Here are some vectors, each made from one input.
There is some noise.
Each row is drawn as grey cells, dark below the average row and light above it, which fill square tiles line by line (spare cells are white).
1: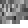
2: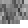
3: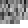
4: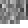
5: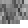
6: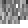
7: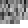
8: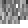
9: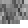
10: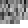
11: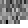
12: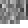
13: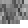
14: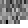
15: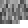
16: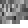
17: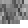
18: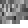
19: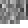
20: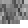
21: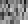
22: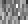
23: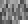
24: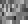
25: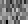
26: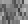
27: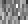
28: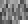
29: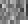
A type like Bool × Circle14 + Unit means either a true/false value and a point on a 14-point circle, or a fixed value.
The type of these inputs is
Label7.
